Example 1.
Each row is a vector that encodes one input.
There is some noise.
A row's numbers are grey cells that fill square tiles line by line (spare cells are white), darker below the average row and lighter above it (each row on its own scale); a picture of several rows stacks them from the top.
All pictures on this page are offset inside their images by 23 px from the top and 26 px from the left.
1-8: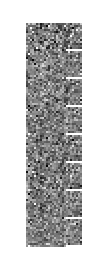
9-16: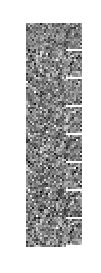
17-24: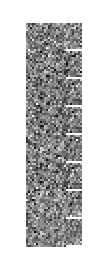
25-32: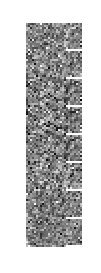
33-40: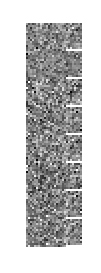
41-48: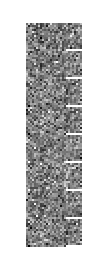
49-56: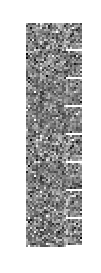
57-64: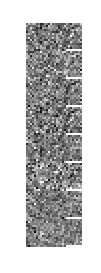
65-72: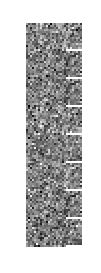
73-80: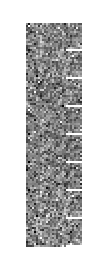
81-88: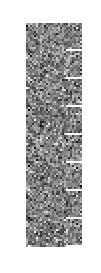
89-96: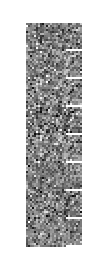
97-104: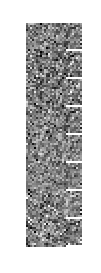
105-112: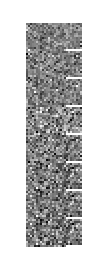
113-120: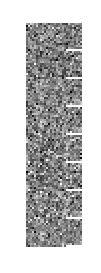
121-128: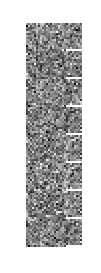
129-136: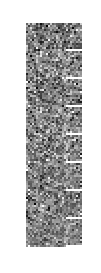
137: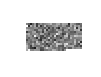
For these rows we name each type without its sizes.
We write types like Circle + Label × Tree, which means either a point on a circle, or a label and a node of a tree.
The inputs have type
Bool × Circle.
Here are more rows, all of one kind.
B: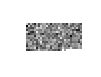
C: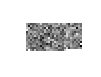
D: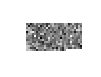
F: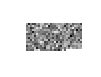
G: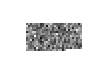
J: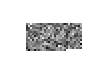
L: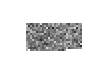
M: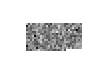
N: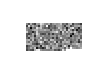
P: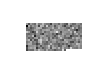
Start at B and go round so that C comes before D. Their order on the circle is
B, C, P, D, M, L, J, F, G, N.
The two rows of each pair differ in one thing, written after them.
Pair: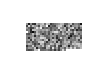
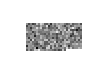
the place on the circle
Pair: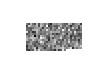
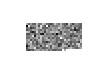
the place on the circle
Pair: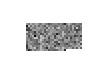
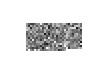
the true/false value
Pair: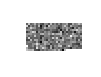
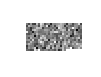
the true/false value
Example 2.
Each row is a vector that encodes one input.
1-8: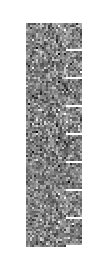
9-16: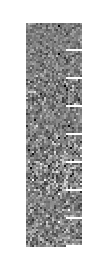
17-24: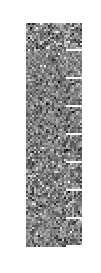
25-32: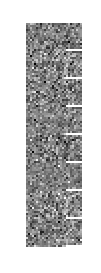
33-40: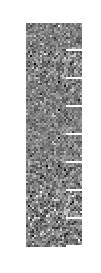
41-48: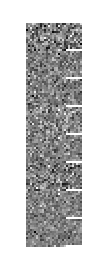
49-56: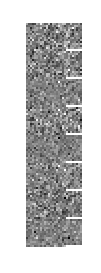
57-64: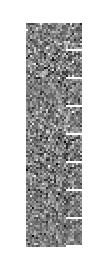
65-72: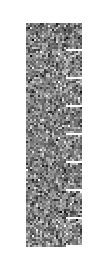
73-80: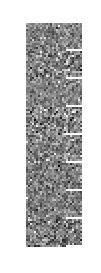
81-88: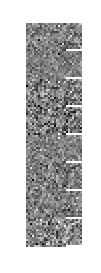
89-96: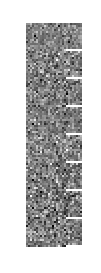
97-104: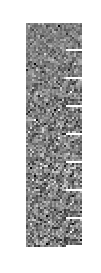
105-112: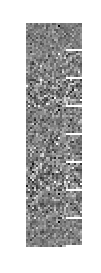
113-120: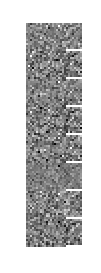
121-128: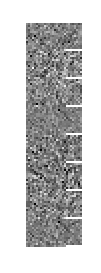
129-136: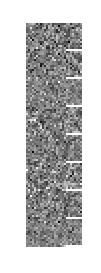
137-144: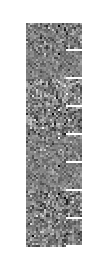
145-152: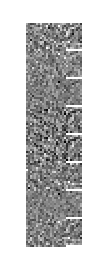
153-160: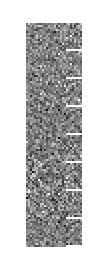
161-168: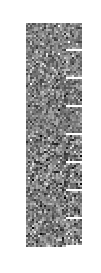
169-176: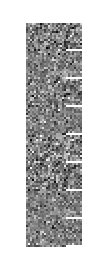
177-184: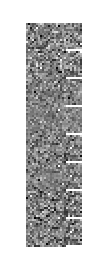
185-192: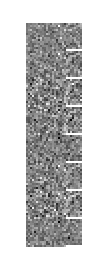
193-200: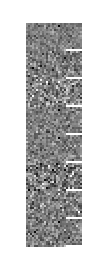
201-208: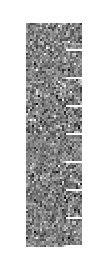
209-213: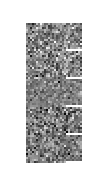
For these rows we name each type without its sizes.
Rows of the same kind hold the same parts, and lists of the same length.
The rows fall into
2 kinds.
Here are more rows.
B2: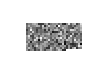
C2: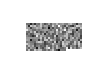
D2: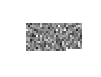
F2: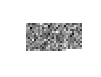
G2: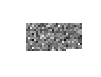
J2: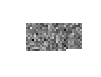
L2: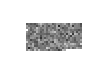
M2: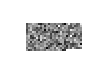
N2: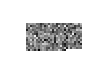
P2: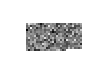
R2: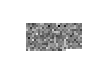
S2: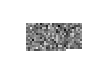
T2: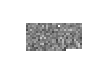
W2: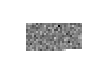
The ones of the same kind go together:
B2, F2, M2, N2, P2, R2, T2, W2
C2, D2, G2, J2, L2, S2

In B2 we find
a point on a circle and a point on a line.
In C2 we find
a point on a line.
